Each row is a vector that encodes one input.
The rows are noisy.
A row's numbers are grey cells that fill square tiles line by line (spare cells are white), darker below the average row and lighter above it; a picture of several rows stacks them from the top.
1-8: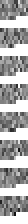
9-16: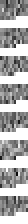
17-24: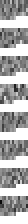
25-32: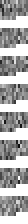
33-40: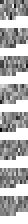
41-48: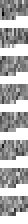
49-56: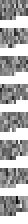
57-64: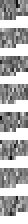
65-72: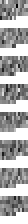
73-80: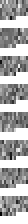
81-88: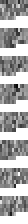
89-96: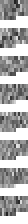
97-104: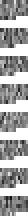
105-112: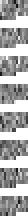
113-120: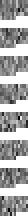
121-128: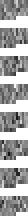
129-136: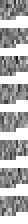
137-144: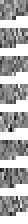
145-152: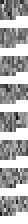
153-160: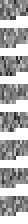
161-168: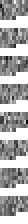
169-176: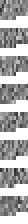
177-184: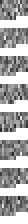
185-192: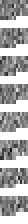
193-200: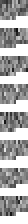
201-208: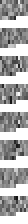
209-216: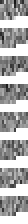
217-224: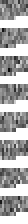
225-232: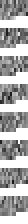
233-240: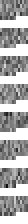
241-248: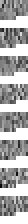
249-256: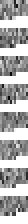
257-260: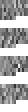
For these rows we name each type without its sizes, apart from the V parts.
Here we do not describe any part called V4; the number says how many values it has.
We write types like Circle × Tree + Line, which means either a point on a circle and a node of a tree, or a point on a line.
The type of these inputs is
Label × Line × (Line + V4).
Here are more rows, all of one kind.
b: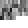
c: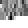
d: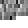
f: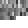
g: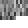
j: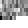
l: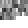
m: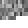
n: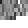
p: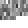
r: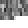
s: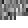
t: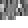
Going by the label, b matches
f, g and r.
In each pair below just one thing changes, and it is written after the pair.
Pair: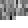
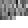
the label
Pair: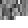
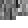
the place on the line
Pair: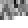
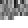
the value of V4
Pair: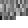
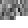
the place on the line
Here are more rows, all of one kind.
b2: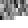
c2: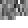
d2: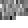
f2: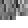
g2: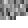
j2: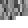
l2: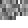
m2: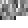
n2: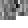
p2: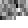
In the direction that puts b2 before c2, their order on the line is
b2, j2, c2, l2, g2, m2, n2, p2, f2, d2.
